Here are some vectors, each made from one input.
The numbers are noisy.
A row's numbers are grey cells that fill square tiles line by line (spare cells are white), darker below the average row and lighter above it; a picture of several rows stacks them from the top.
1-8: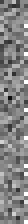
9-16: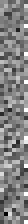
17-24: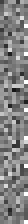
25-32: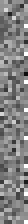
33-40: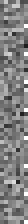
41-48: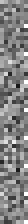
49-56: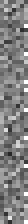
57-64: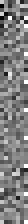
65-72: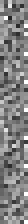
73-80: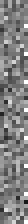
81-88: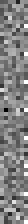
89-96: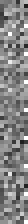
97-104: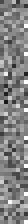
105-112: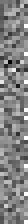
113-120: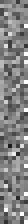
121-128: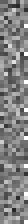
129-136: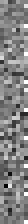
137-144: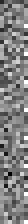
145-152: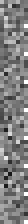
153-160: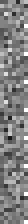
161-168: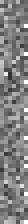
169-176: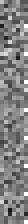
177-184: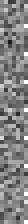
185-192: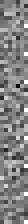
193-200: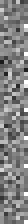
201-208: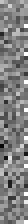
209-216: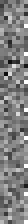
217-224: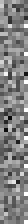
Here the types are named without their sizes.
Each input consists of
either a label, or a node of a tree.
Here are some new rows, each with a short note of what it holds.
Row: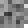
a node of a tree
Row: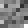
a node of a tree
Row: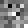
a label
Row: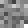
a node of a tree
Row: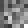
a label
